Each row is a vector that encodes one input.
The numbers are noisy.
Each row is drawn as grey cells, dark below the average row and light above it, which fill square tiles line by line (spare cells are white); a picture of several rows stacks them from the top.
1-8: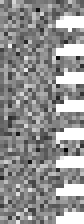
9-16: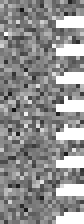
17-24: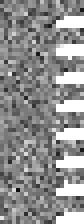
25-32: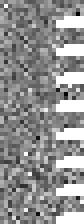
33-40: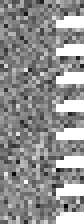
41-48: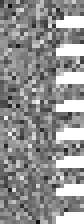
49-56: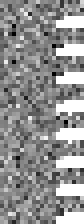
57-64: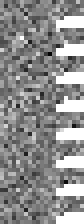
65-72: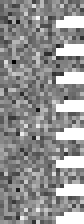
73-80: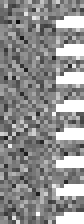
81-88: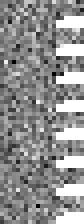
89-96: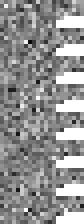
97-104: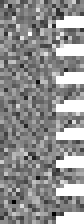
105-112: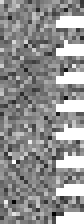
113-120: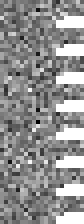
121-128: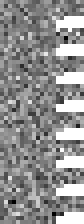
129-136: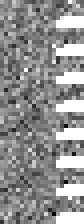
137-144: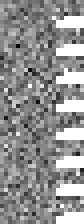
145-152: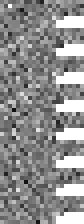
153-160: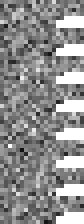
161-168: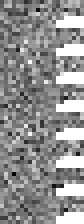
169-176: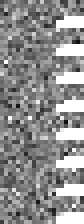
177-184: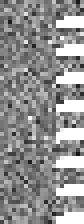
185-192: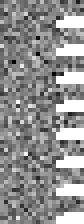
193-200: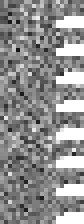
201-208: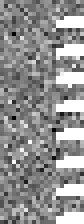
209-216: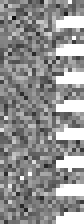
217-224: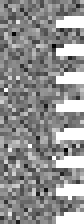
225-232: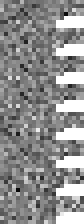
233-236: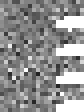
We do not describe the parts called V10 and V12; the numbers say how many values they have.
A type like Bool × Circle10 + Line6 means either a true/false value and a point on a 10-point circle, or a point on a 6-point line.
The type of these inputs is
Label6 × Line9 × V12 + (Tree11 + Unit) × V10.
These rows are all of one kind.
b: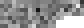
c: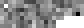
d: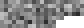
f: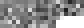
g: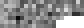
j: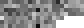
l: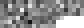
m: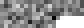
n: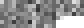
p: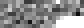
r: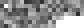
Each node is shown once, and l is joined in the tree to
f.
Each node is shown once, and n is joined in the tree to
b, f and m.
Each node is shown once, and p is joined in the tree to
m.
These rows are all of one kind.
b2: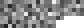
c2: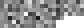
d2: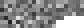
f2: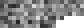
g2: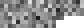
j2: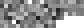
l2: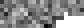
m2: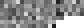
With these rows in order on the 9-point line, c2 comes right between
b2 and m2.
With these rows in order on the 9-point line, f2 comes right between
d2 and g2.
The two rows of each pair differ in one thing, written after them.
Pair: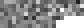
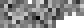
the value of V12
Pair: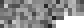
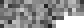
the place on the 9-point line
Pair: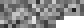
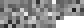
the place on the 9-point line
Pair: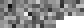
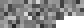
the place on the 9-point line
